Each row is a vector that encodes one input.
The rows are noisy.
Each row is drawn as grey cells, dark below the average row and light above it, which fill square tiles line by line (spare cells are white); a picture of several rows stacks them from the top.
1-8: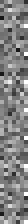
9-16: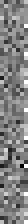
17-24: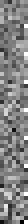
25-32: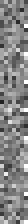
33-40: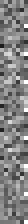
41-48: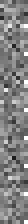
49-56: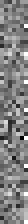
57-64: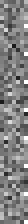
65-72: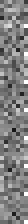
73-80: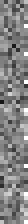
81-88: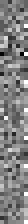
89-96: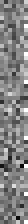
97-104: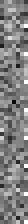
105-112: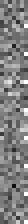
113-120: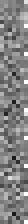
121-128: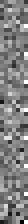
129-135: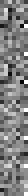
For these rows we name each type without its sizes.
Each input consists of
either a node of a tree, or a list of points on a line.
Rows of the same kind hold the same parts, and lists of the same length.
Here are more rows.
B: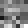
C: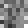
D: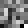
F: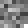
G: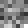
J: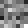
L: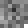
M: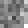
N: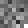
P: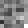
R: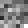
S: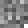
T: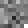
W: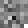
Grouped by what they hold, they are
B, F, G, J, R
C, M, P
D
L, N, S, T, W

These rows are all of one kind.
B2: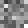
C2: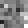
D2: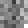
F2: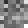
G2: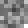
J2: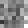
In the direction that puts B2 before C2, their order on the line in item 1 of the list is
B2, F2, G2, D2, J2, C2.
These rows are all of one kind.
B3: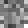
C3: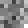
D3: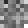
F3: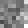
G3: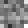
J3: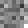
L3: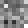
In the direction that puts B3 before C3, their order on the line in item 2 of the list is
B3, D3, G3, F3, J3, C3, L3.
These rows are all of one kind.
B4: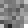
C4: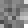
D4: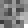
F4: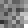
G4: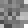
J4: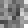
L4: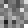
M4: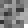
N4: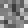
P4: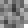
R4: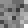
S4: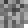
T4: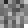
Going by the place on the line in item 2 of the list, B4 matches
C4, D4, G4 and M4.
